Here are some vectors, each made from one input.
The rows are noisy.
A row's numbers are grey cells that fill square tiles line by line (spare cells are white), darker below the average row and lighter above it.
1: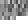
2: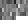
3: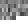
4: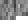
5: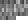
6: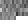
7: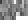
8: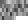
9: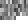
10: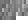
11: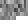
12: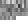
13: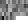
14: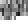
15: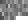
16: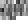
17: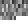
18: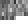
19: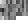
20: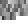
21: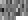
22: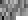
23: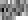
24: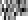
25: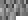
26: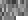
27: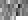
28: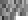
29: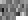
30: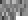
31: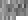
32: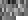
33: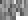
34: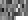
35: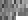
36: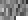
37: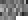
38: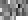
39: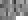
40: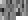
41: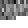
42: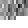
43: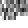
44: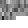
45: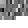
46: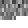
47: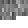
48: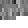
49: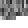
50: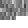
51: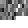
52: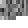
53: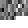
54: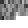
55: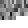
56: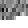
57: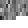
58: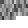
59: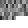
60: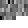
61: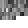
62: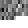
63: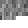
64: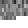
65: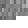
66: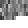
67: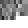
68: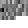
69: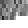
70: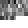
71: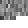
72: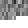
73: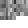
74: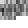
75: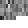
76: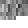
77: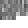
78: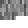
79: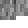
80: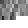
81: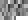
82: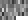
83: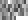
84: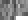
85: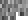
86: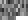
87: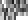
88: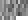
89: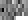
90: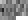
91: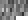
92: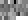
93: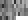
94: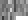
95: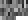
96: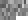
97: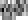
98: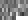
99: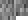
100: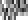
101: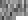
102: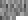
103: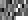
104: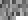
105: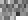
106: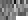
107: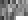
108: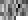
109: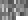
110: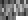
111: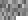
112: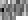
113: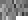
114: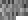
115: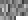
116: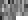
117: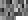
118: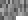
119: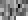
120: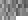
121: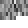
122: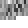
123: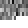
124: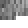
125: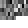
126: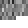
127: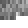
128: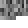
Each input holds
a list of up to three points on a 7-point line.
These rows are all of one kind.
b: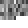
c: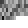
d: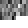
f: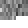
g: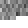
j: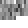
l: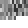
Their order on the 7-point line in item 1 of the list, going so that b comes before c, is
b, f, g, l, d, j, c.
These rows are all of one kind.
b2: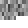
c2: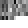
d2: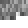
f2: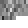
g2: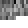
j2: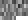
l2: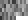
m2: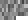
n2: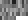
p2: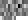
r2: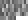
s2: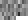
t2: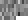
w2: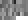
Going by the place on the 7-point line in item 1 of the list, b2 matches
n2, s2 and t2.
